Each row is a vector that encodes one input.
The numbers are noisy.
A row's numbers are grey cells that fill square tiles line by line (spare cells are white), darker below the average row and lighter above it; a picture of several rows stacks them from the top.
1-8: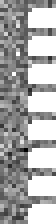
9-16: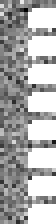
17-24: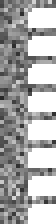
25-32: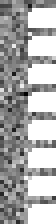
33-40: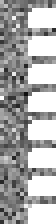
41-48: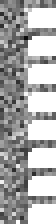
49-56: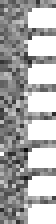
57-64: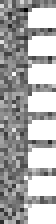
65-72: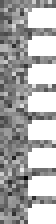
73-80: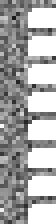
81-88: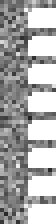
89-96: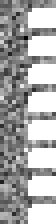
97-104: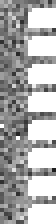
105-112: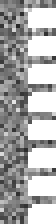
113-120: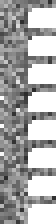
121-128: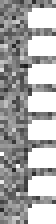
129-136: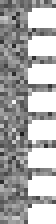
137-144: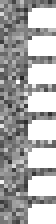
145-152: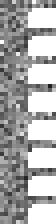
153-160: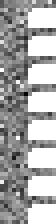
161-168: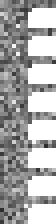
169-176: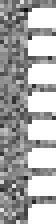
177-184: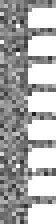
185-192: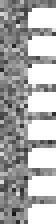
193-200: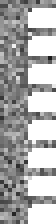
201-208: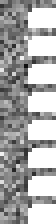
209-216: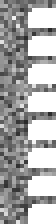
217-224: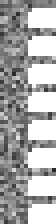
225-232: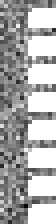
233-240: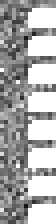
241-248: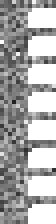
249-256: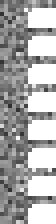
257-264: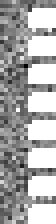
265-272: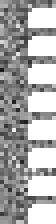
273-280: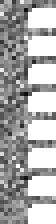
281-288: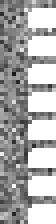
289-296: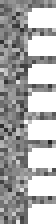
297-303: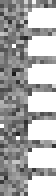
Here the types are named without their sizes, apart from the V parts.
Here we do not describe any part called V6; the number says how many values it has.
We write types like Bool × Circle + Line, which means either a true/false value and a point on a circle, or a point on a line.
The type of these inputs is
Bool × List(V6) + Circle × (Tree + Unit).
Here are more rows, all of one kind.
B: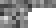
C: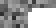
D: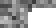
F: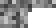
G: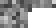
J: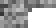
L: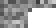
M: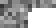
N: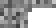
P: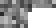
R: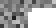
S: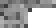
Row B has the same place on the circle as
F, G and P.
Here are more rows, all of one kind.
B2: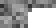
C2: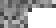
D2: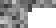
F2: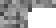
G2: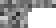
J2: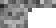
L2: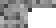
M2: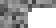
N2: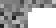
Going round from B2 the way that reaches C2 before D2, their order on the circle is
B2, M2, N2, C2, J2, L2, F2, G2, D2.
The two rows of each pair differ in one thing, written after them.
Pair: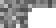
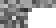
the true/false value
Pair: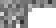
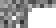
the value of V6 in item 2 of the list
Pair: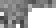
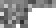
the value of V6 in item 2 of the list
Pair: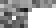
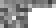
the true/false value
